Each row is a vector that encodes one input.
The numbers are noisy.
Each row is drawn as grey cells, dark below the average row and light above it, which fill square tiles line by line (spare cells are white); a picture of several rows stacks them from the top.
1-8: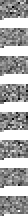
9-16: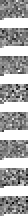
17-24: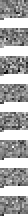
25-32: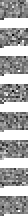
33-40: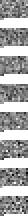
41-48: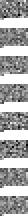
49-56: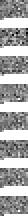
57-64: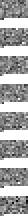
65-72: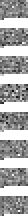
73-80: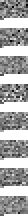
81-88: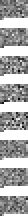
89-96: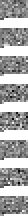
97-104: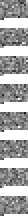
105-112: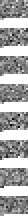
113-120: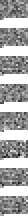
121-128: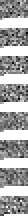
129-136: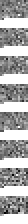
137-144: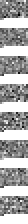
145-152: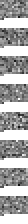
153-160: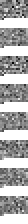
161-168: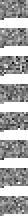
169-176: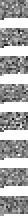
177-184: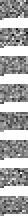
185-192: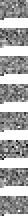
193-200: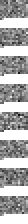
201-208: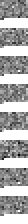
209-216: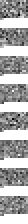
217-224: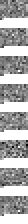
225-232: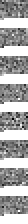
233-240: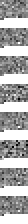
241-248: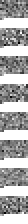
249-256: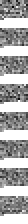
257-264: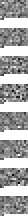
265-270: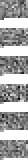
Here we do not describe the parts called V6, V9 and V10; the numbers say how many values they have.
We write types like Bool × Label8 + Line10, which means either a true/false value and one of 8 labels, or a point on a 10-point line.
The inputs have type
((Bool × V6 + Unit) × Line5 × V9 + Line4 × V10) × Circle5.
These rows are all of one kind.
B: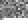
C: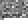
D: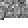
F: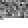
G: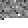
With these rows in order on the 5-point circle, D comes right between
C and G.
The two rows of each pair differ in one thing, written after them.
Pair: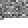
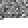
the place on the 5-point line
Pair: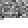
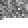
the place on the 5-point circle
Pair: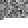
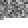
the value of V6
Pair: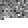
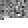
the value of V9
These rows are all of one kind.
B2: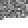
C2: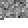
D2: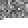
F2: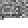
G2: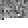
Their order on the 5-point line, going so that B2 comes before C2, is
G2, D2, B2, C2, F2.
